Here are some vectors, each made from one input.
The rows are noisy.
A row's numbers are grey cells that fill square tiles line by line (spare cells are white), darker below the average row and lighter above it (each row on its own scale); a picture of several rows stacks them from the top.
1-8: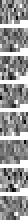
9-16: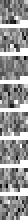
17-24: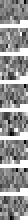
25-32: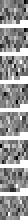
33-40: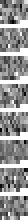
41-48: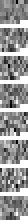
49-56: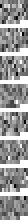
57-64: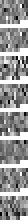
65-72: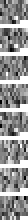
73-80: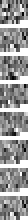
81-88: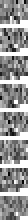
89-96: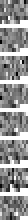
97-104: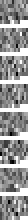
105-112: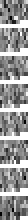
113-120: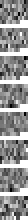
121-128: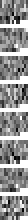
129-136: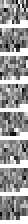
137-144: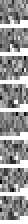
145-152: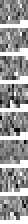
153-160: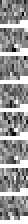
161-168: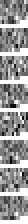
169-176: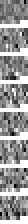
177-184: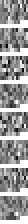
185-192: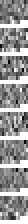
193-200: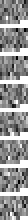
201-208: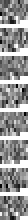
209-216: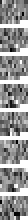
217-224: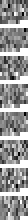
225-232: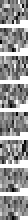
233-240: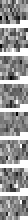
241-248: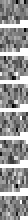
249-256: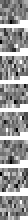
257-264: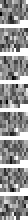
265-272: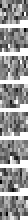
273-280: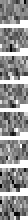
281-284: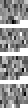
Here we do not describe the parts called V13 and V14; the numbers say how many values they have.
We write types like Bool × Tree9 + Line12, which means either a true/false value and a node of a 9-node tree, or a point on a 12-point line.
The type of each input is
(Bool × Bool × Bool + Unit) × V13 + Line8 × V14.
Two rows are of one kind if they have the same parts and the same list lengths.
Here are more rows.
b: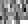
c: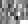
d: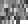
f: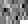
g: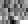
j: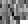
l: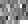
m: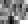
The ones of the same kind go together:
b, l
c, d, f, j
g, m

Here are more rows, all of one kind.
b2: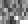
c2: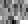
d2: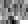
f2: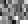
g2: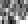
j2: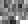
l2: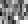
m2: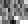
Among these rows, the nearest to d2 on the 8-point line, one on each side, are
c2 and j2.
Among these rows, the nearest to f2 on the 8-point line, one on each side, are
c2 and l2.
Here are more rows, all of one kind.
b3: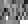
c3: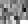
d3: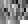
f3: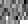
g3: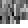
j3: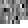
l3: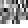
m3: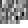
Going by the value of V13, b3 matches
f3 and j3.
